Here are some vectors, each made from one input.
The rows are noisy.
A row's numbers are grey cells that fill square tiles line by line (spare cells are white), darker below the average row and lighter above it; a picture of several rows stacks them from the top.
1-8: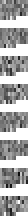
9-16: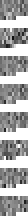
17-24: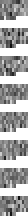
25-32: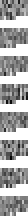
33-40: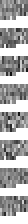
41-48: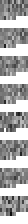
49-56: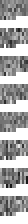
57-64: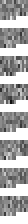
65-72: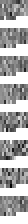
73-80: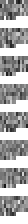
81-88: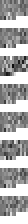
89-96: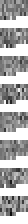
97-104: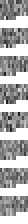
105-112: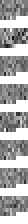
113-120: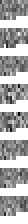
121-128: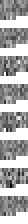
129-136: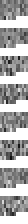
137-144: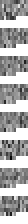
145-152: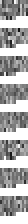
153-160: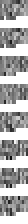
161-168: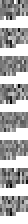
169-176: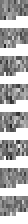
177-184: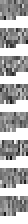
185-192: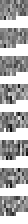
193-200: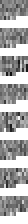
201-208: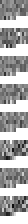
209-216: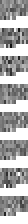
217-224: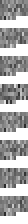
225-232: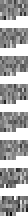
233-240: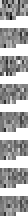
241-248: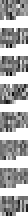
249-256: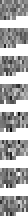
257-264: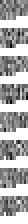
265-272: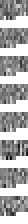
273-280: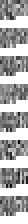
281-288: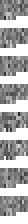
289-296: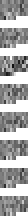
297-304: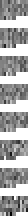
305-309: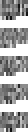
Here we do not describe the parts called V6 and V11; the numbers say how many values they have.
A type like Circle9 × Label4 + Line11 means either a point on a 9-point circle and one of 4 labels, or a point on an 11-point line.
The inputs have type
Label12 × V6 × V11 + List2(Line8).
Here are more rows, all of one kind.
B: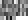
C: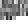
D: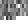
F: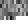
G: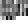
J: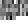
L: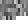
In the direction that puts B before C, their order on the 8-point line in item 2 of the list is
J, F, G, L, B, D, C.
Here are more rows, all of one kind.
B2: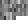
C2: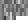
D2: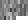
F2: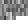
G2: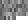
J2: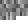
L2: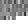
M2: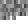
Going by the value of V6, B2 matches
C2 and F2.
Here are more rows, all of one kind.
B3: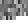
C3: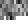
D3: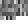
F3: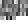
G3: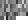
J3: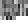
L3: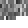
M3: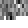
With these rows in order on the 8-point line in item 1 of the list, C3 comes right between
L3 and M3.
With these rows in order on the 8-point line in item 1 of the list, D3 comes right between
B3 and F3.
